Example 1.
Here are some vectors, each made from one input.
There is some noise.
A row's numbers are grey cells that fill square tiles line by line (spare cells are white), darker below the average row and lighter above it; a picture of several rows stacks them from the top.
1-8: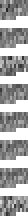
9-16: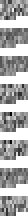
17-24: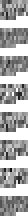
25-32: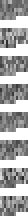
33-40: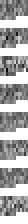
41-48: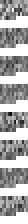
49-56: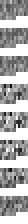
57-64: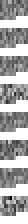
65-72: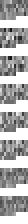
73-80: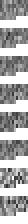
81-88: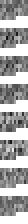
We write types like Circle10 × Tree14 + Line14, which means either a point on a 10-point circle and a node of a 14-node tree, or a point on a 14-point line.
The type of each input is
Label6 + Line10.
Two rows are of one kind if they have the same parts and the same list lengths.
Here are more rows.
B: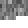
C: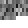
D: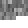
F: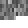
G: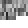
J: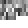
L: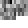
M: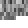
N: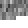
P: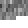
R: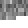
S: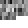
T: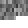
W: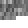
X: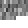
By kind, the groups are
B, C, D, F, N, P, R, T, W, X
G, J, L, M, S

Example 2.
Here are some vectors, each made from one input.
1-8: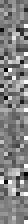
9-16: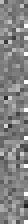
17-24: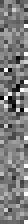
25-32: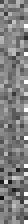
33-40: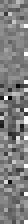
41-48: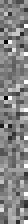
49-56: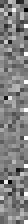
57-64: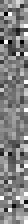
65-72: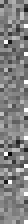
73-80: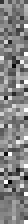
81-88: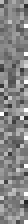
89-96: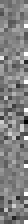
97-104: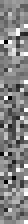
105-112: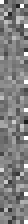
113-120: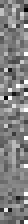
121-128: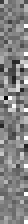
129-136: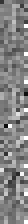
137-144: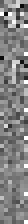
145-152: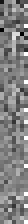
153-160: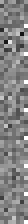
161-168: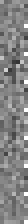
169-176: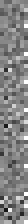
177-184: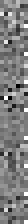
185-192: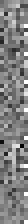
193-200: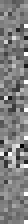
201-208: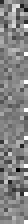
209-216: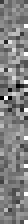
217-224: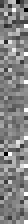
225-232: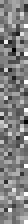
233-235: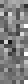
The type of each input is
List2(Line9).
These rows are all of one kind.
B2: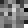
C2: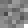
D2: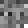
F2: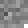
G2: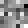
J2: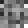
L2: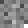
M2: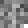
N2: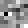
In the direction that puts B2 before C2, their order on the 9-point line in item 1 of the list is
B2, L2, D2, M2, G2, J2, F2, N2, C2.
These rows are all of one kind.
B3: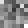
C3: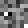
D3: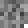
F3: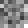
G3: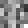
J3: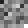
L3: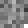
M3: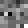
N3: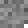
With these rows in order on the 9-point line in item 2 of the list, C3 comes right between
L3 and N3.
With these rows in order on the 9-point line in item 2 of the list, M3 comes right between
B3 and J3.
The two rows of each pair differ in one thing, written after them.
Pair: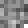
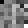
the place on the 9-point line in item 2 of the list
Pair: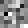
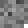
the place on the 9-point line in item 2 of the list
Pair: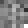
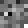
the place on the 9-point line in item 2 of the list
